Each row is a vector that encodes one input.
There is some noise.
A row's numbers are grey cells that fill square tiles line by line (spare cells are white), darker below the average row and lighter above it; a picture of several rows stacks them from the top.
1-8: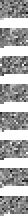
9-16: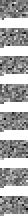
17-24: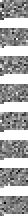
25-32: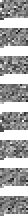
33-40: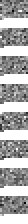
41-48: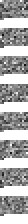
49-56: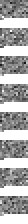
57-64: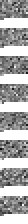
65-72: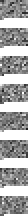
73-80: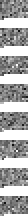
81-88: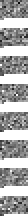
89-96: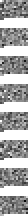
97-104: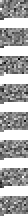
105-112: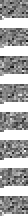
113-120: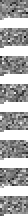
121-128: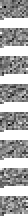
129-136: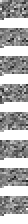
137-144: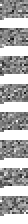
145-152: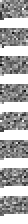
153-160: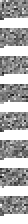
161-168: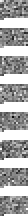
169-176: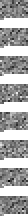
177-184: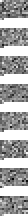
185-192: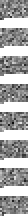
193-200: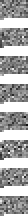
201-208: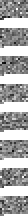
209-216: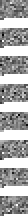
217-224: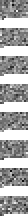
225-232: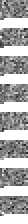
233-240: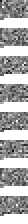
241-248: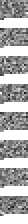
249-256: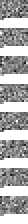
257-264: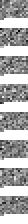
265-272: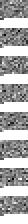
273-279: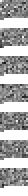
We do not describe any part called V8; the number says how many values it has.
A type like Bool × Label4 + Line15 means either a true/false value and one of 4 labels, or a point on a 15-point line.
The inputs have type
Label4 × Label4 + Label5 × Line7 + V8.
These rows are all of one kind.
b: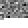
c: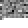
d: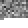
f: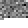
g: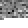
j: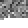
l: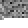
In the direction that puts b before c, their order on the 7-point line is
j, d, b, f, l, c, g.
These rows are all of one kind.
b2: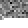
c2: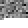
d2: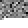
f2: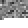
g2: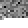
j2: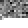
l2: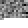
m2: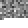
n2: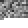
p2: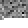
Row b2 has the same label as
g2, j2 and p2.
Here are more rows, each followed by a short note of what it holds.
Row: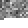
a value of V8
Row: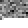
one of 5 labels and a point on a 7-point line
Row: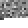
two labels (each one of 4)
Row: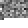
two labels (each one of 4)
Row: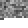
a value of V8
